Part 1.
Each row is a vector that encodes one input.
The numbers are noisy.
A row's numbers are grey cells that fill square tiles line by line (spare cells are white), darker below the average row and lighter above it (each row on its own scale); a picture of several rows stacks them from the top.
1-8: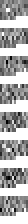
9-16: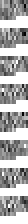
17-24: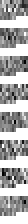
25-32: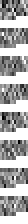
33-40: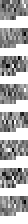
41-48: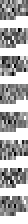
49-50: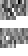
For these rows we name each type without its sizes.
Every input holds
a point on a line, together with either a fixed value, or a node of a tree.
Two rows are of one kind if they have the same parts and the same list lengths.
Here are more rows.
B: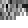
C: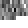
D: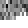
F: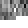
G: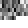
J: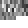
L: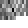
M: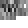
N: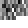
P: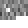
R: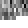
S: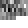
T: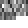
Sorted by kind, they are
B, D, F, J, L, P, R, T
C, G, M, N, S

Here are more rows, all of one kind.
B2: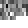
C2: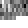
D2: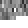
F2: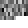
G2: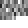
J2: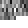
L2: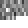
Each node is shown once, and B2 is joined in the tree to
L2.
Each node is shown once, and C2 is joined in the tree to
F2 and G2.
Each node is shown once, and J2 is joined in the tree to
D2.
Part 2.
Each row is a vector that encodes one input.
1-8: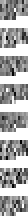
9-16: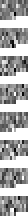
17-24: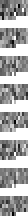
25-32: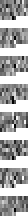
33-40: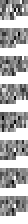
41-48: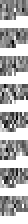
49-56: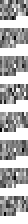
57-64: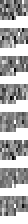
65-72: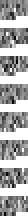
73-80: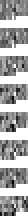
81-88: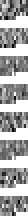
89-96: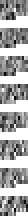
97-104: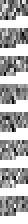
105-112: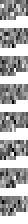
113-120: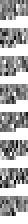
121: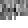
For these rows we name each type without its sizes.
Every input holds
a list of points on a line.
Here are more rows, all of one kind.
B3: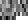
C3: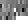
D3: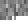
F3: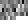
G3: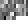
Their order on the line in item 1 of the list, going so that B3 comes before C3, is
F3, D3, G3, B3, C3.
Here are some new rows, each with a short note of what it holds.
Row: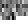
a list of one item
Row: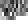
the empty list
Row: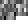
a list of two items
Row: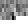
a list of one item
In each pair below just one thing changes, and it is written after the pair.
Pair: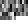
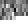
the place on the line in item 1 of the list
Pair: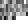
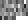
the place on the line in item 2 of the list
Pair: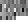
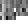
the place on the line in item 2 of the list
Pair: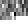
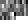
the place on the line in item 2 of the list
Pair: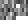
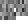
the place on the line in item 1 of the list
